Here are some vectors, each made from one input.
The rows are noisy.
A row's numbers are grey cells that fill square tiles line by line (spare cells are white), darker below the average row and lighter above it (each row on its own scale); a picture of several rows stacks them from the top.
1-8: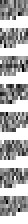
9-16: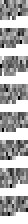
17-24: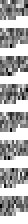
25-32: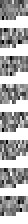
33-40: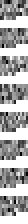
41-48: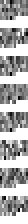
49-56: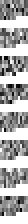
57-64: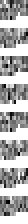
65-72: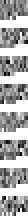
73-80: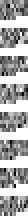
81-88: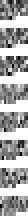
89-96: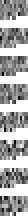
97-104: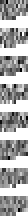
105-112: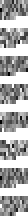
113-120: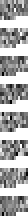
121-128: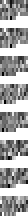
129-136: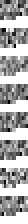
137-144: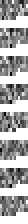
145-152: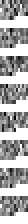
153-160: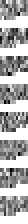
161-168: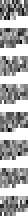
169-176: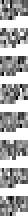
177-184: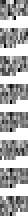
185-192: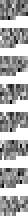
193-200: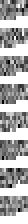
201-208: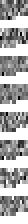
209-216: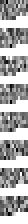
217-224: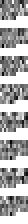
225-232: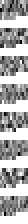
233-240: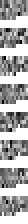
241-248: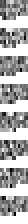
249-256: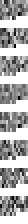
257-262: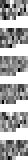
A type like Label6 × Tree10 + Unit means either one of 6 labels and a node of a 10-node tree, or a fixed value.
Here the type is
List2(Line17).
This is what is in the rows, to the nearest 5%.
All of them are lists of up to two points on a 17-point line: about 5% are empty, 45% hold one and 50% two.
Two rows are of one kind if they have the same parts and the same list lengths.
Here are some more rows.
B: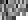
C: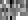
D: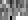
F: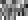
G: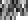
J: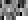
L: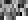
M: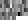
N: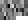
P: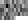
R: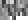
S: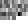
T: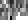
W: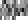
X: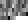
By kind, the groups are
B
C, D, J, L, T, X
F, G, M, N, P, R, S, W

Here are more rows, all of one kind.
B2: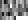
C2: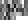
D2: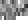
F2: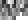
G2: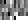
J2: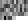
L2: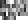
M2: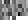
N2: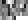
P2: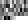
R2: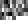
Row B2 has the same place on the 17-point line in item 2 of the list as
C2, F2 and N2.
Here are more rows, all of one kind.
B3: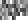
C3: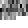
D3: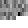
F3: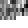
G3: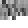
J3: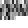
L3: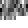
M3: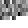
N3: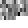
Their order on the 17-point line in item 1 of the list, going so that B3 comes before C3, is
M3, D3, G3, B3, N3, F3, C3, L3, J3.
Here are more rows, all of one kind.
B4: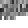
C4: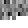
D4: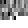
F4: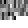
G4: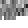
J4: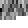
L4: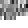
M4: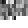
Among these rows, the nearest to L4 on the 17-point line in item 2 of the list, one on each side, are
B4 and G4.
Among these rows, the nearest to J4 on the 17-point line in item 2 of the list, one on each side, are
C4 and M4.
